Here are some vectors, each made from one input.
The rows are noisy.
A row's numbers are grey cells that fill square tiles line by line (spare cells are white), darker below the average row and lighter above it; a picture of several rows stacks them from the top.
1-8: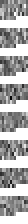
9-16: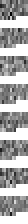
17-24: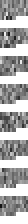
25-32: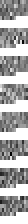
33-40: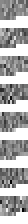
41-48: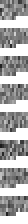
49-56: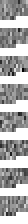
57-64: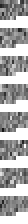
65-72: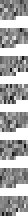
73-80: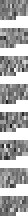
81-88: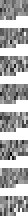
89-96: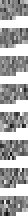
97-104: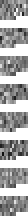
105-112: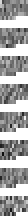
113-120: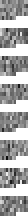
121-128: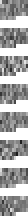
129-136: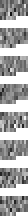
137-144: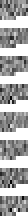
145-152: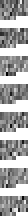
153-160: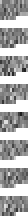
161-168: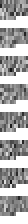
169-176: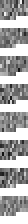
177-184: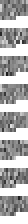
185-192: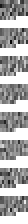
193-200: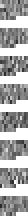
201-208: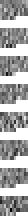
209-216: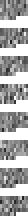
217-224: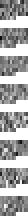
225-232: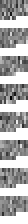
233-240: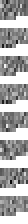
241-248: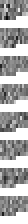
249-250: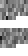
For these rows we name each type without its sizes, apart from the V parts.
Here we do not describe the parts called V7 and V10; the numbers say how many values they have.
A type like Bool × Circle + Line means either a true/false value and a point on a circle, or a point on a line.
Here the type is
Bool × Bool × Bool × Bool × V7 × V10 + List(Circle).
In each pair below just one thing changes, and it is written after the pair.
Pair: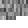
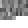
the value of V7
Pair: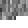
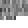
one of the four true/false values
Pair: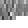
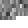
the value of V10
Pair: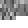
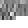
one of the four true/false values
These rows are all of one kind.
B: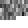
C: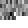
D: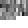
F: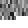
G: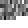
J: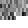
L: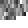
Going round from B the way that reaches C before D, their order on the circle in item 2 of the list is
B, G, C, D, J, F, L.
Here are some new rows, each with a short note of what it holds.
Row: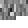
four true/false values, a value of V7 and a value of V10
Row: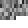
a list of one item
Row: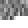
four true/false values, a value of V7 and a value of V10
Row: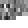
the empty list
